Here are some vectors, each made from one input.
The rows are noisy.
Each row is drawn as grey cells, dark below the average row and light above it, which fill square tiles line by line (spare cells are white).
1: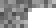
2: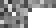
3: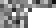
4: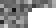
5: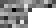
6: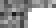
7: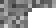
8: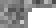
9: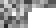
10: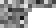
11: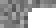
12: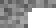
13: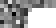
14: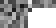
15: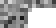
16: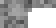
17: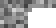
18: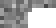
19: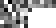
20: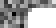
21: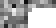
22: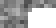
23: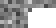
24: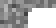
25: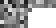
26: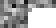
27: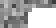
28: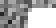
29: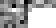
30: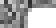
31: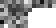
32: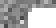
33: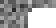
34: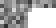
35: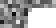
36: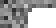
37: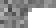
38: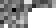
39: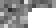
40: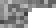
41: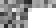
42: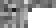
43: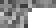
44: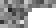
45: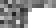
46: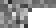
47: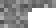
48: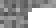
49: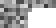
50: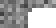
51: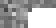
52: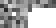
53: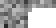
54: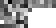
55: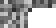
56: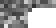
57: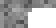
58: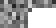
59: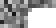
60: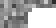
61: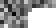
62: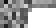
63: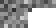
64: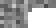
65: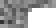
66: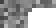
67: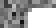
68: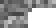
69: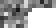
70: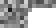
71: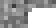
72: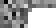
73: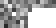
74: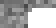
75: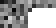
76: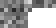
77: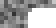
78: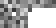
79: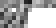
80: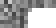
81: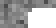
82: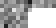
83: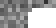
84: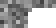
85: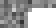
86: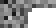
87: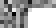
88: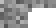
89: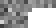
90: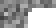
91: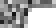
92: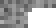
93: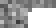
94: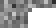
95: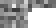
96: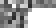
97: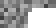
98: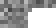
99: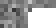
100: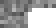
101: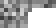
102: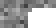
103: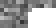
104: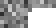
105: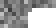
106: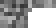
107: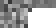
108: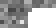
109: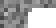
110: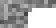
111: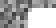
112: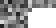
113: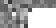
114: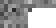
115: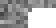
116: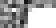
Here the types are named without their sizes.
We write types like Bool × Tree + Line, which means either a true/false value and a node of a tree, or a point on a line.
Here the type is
List(Line).
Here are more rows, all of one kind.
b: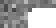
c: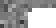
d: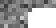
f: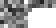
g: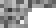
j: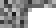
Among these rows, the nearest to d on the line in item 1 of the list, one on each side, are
b and g.
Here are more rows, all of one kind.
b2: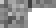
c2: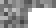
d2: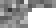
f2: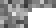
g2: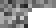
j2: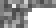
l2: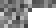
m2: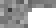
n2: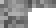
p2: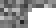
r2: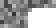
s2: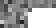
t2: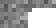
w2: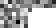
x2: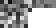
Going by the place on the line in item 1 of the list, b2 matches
f2, m2, r2 and w2.
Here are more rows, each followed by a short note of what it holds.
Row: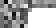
the empty list
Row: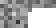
a list of two items
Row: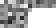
a list of three items
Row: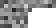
the empty list
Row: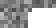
a list of two items
